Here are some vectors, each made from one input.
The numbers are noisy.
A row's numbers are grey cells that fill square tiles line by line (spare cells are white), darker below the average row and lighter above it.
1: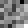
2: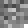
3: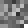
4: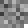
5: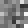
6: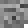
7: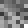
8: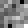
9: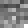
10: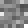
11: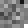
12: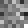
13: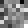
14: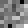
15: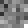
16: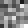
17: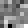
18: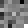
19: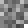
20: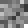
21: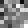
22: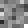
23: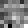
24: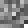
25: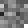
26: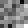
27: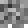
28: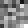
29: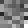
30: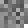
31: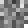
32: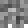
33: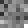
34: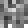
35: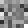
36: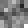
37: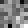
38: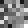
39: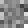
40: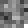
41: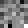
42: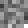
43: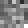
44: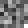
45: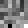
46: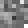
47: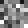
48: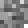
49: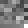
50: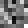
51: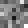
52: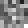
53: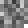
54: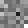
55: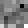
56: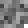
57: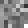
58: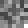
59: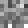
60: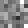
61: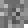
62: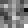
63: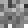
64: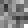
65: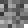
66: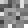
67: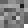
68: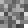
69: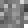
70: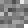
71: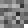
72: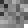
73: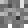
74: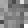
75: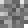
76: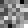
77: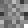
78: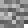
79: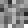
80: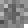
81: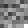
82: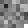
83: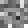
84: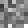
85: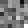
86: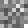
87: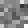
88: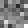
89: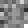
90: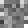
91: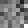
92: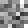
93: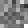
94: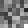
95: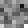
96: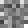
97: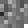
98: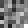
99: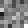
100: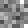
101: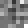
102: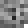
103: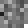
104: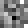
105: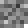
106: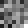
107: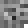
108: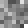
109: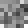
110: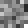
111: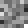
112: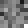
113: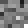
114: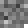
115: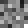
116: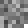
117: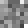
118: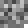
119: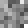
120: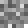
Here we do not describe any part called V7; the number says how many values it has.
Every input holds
a point on a 5-point line, together with either three true/false values, or a value of V7.
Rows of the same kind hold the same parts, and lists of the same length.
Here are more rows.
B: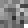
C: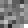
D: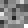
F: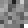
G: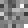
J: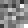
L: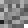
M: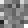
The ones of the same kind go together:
B, C, G, J, M
D, F, L

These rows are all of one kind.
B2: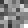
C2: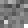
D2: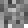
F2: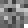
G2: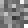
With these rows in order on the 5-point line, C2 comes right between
B2 and D2.
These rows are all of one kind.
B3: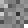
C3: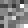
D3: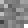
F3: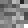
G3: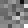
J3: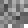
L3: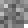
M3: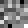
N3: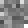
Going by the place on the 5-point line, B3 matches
D3, L3 and N3.
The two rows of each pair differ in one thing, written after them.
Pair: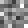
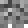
the place on the 5-point line
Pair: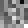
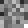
one of the three true/false values
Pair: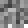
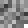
one of the three true/false values
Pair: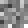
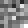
the place on the 5-point line
